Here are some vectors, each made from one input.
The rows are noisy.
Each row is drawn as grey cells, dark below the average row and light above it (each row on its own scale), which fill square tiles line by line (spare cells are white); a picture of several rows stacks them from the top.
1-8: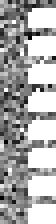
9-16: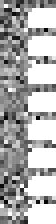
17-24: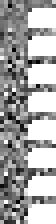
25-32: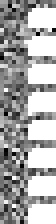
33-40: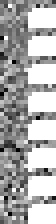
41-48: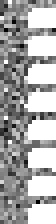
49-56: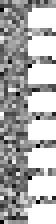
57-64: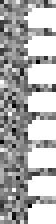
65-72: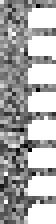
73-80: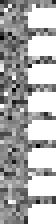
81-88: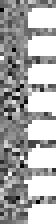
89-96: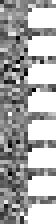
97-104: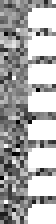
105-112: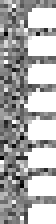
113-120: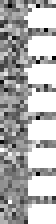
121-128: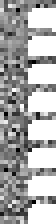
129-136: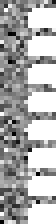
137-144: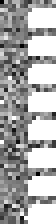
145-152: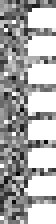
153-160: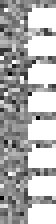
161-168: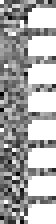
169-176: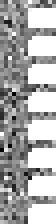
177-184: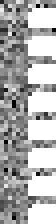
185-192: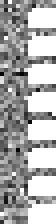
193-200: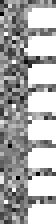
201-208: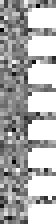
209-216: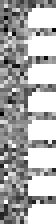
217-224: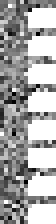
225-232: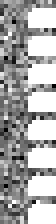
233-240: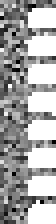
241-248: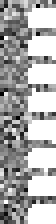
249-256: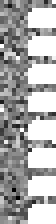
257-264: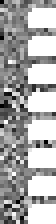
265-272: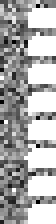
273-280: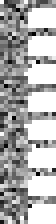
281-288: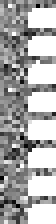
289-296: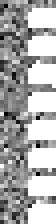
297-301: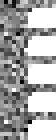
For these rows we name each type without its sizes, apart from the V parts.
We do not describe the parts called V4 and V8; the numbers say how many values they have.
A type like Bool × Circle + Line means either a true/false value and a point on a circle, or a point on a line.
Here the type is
(Bool × Bool × Bool × Bool + Unit) × Label + V4 × V8.
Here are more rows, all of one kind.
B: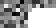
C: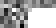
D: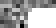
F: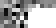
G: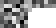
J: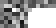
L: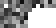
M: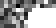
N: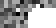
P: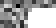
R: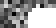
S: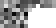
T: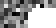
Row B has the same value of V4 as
P and S.
